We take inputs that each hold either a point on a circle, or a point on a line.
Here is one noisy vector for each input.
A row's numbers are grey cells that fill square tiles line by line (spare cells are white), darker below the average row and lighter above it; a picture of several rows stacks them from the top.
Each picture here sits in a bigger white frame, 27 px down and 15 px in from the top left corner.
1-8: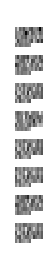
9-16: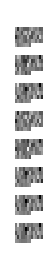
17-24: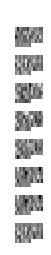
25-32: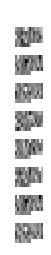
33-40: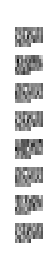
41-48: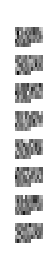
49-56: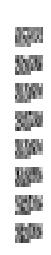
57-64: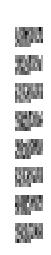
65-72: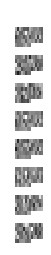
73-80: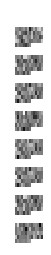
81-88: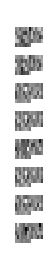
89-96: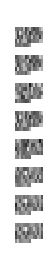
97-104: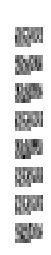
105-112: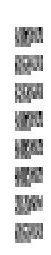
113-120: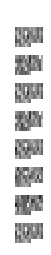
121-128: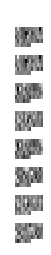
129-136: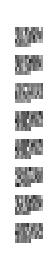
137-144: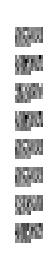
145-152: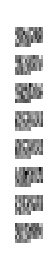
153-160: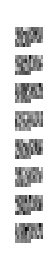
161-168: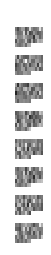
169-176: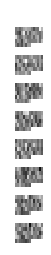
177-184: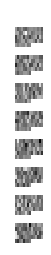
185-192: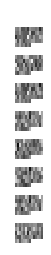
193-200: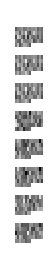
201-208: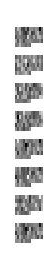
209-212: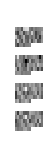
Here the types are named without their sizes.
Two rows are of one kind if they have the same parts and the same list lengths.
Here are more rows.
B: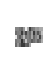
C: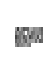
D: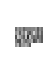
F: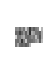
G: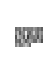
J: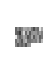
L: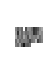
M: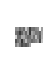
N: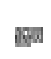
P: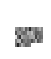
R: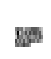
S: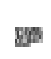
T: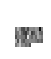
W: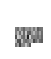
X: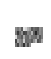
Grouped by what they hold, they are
B, F, J, L, M, P, R, S, X
C, D, G, N, T, W

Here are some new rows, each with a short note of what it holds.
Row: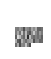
a point on a line
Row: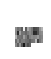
a point on a circle
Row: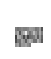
a point on a line
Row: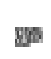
a point on a circle
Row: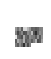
a point on a circle
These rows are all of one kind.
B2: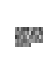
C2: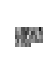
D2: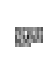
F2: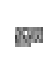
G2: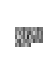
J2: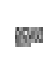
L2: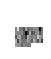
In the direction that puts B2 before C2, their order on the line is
G2, D2, F2, J2, B2, C2, L2.
